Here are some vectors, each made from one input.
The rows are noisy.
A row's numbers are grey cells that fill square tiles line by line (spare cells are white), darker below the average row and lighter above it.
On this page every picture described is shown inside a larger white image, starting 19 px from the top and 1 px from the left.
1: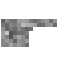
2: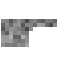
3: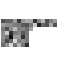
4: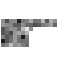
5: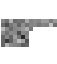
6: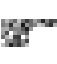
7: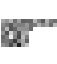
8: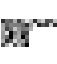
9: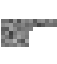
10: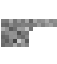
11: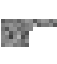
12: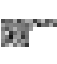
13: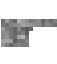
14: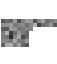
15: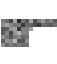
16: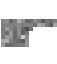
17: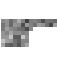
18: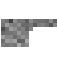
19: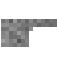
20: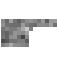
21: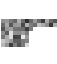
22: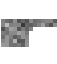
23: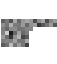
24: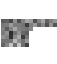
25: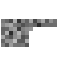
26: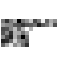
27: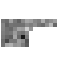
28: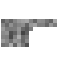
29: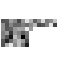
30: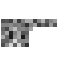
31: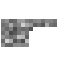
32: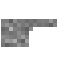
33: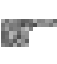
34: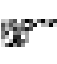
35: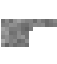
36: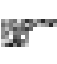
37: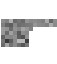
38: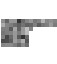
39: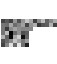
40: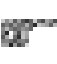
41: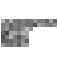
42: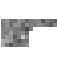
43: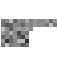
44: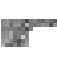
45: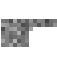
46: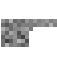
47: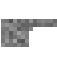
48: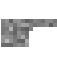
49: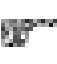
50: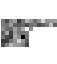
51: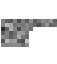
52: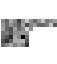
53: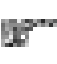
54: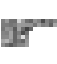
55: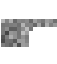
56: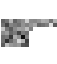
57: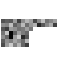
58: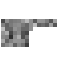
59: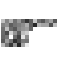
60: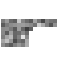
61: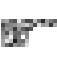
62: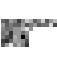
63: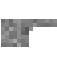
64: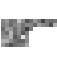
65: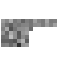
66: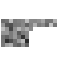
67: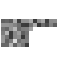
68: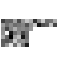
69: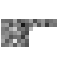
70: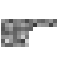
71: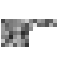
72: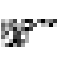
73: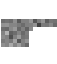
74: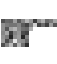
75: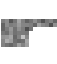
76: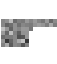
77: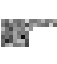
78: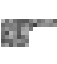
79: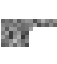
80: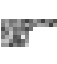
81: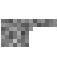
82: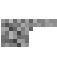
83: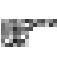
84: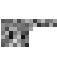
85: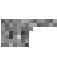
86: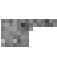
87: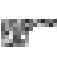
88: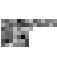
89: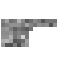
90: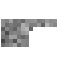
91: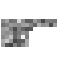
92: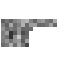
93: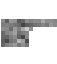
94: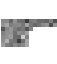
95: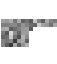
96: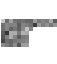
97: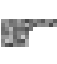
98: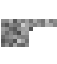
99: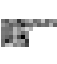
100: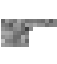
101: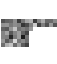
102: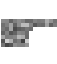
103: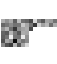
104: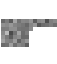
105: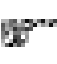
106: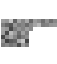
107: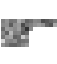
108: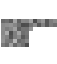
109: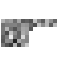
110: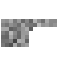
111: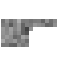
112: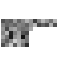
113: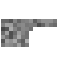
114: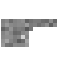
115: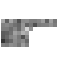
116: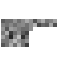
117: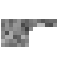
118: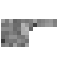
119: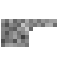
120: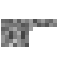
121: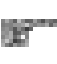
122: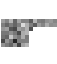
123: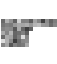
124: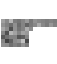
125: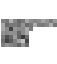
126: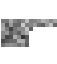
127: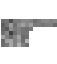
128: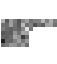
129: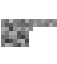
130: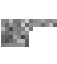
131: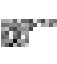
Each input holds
either two labels (each one of 5), or two labels (each one of 7).
